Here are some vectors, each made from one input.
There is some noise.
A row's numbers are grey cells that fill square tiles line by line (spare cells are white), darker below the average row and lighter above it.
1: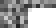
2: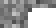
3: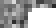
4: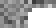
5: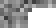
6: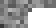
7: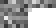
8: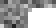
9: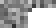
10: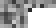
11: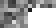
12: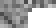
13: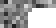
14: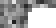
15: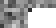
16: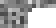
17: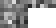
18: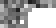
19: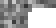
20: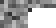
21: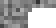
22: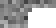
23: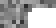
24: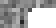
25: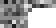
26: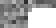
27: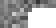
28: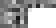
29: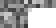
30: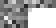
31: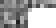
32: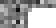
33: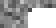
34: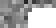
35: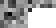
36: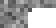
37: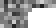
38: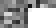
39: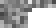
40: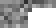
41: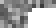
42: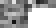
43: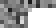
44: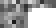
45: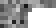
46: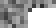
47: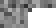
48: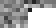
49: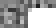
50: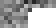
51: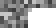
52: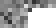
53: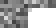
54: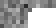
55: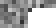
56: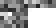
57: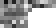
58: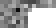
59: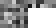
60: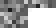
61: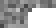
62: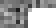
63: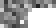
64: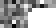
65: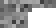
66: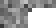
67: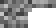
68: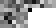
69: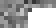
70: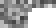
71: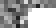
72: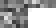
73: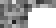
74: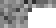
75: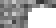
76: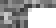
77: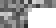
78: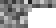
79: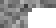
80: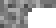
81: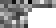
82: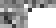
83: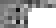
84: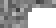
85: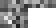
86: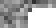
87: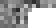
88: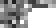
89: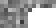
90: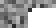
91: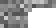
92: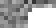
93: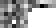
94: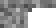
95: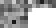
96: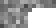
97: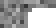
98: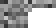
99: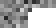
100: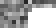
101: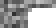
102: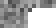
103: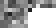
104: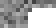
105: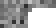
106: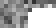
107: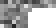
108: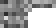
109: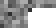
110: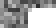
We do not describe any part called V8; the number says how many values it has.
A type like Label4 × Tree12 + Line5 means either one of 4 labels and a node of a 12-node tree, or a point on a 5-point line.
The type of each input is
Circle11 × (Tree9 + V8).
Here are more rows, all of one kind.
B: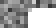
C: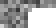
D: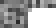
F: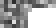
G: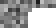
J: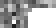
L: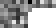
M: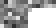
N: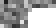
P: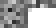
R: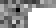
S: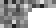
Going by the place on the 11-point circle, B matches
D, L and P.
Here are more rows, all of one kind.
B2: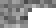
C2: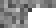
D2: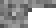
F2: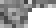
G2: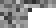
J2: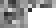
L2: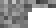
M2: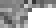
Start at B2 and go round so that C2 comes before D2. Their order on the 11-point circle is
B2, G2, M2, F2, J2, C2, D2, L2.
